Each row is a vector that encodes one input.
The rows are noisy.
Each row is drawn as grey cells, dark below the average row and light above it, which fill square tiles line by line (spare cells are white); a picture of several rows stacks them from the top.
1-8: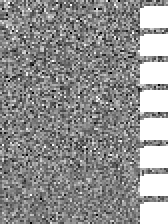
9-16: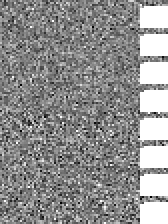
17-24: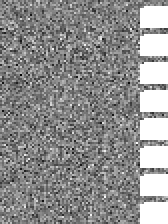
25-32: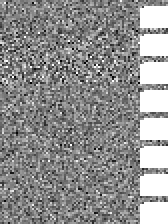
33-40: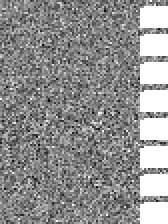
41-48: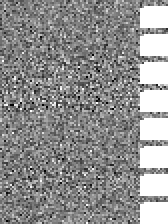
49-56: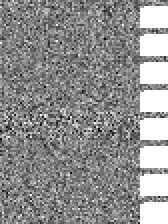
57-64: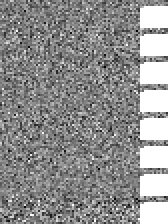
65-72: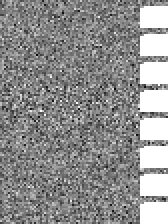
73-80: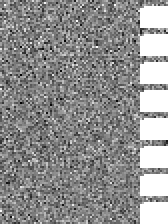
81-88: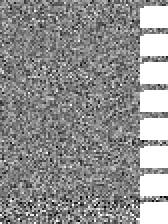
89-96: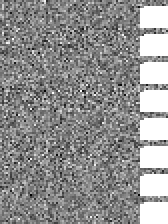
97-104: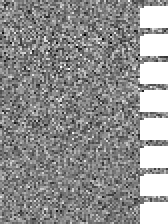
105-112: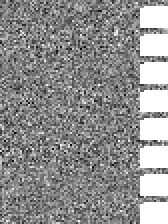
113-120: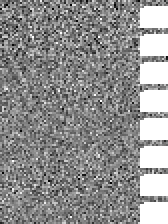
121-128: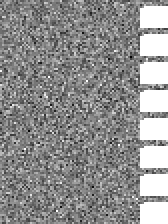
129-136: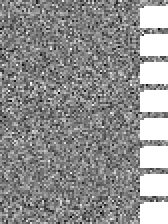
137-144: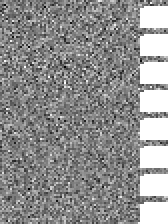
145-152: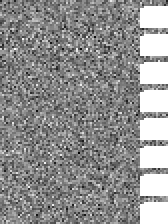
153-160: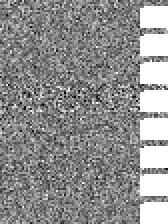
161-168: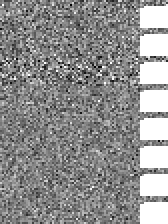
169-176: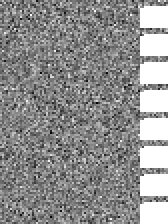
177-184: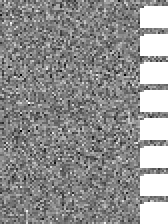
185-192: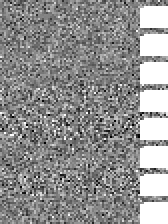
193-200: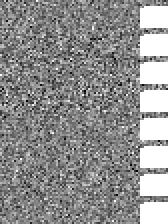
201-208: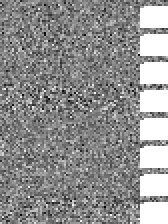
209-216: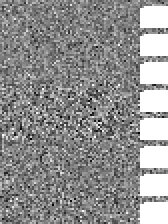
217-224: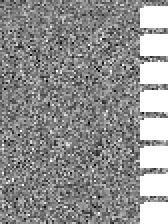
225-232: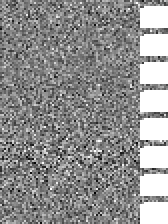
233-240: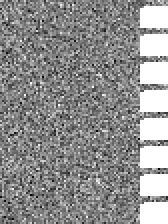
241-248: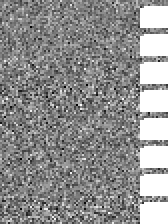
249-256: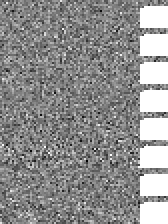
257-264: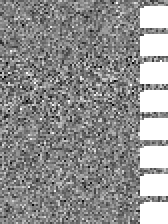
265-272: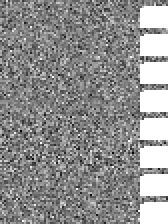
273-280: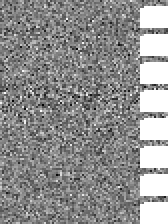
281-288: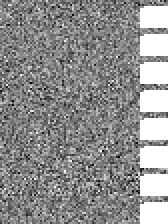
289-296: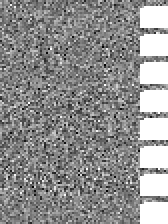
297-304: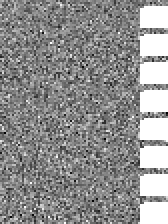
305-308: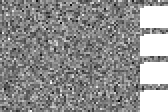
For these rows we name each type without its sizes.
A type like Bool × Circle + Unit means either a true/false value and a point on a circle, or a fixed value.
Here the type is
Bool × Bool × Bool × Bool × (Circle + Unit) × Line.
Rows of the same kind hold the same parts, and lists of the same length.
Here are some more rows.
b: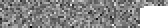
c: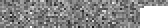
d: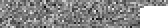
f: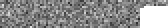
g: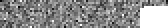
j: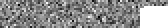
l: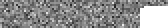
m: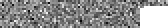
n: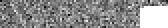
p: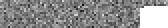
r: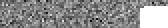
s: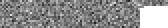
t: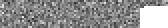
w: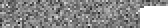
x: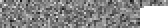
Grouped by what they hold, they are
b, d, g, j, n, r, s, w, x
c, f, l, m, p, t

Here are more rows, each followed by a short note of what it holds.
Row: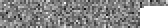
a point on a line and four true/false values
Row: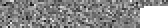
a point on a line and four true/false values
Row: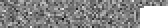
a point on a line and four true/false values
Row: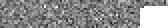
a point on a line and four true/false values
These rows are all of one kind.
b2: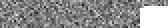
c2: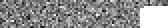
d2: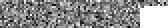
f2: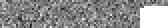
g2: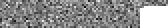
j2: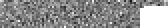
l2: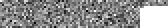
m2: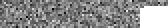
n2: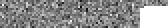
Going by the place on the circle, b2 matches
c2 and n2.
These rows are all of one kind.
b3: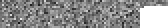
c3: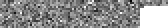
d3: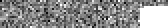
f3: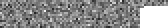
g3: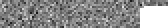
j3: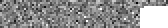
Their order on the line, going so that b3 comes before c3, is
g3, d3, b3, j3, c3, f3.
